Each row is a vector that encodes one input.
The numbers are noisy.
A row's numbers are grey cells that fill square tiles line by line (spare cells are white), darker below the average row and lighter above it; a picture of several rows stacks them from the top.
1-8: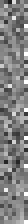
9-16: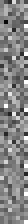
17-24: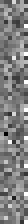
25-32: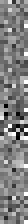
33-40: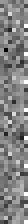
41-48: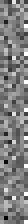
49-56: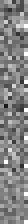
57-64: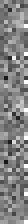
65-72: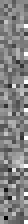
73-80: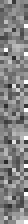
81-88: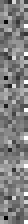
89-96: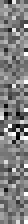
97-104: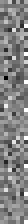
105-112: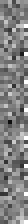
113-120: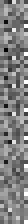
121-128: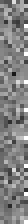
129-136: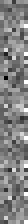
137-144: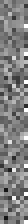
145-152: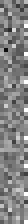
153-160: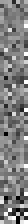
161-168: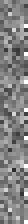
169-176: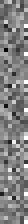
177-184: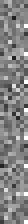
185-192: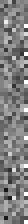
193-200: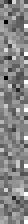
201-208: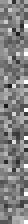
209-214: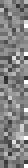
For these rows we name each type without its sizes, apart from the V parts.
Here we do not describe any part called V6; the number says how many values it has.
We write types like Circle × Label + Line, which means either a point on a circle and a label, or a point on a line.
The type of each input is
List(Line × V6).
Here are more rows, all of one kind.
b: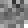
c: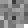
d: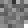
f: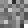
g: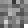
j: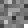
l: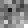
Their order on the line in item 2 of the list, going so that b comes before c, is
j, g, d, b, l, f, c.
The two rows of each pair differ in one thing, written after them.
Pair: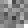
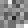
the place on the line in item 2 of the list
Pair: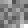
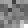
the value of V6 in item 1 of the list
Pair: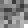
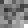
the place on the line in item 2 of the list
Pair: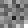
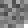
the place on the line in item 2 of the list
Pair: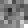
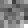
the place on the line in item 1 of the list
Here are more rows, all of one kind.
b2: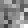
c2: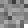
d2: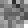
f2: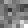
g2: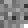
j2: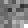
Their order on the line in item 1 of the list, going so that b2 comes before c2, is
b2, j2, f2, g2, d2, c2.
